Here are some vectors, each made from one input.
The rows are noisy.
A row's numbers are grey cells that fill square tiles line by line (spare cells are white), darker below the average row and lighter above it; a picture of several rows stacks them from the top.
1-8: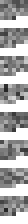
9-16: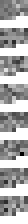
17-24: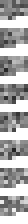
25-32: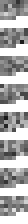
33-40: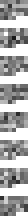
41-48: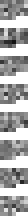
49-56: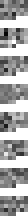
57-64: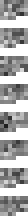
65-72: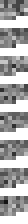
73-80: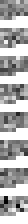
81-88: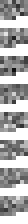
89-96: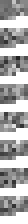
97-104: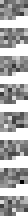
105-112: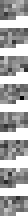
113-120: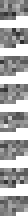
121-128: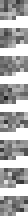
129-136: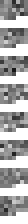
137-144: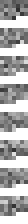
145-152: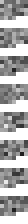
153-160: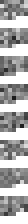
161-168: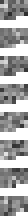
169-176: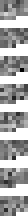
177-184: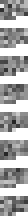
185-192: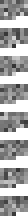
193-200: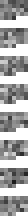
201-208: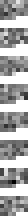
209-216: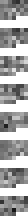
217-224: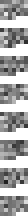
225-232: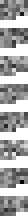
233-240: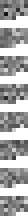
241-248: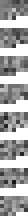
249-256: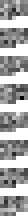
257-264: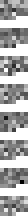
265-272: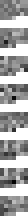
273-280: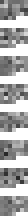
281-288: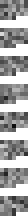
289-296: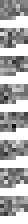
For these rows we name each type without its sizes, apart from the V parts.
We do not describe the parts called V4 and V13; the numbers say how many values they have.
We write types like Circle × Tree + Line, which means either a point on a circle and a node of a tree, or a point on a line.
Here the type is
Bool × Bool × Bool × (Line × V13 + V4).
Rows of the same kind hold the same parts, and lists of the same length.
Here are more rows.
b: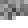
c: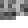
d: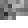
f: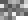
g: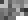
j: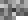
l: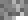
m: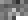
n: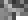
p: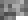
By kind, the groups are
b, f, j
c, d, g, l, m, n, p

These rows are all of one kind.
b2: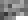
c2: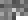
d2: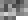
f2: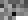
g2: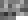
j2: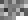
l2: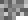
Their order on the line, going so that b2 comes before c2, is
f2, j2, b2, d2, c2, l2, g2.
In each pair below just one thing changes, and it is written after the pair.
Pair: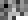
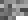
one of the three true/false values
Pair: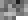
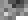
the place on the line
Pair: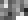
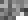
the value of V13
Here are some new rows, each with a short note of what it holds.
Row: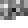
three true/false values and a value of V4
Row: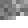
a point on a line, three true/false values and a value of V13
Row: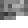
a point on a line, three true/false values and a value of V13
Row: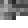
three true/false values and a value of V4
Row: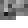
three true/false values and a value of V4
